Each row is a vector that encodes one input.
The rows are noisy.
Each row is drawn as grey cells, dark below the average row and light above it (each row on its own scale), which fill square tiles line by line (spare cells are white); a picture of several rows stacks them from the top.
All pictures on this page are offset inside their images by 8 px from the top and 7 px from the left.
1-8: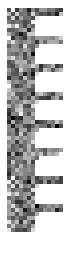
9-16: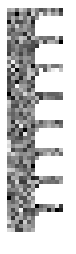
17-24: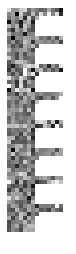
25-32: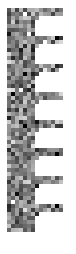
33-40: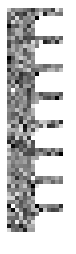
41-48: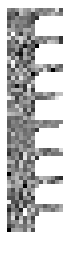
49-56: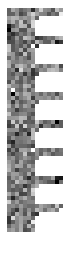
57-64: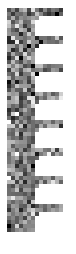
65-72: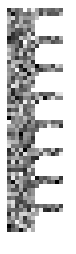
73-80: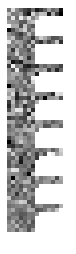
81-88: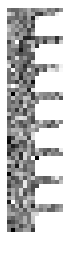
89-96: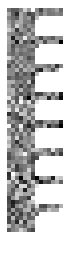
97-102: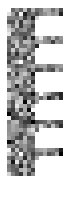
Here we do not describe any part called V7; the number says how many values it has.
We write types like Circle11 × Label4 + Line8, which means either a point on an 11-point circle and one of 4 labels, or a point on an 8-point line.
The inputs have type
(Circle6 + Line6) × V7.
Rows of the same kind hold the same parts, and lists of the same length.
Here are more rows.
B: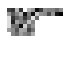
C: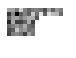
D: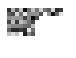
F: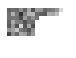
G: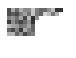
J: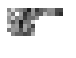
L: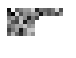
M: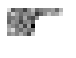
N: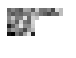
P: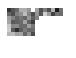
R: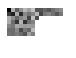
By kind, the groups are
B, J, L, N, R
C, D, F, G, M, P

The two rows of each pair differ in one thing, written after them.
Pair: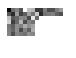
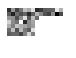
the place on the 6-point circle
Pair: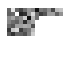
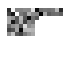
the value of V7
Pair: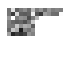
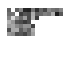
the place on the 6-point circle
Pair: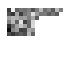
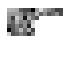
the place on the 6-point circle
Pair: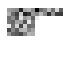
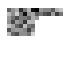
the value of V7
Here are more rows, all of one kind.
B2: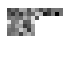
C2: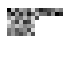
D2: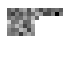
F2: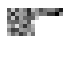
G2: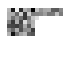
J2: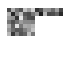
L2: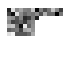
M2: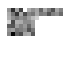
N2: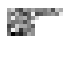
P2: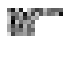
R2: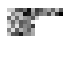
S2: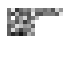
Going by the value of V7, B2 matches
C2, D2, M2 and P2.
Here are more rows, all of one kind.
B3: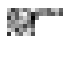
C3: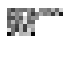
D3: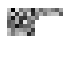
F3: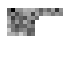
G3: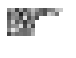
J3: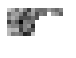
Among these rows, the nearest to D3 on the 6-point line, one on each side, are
G3 and J3.
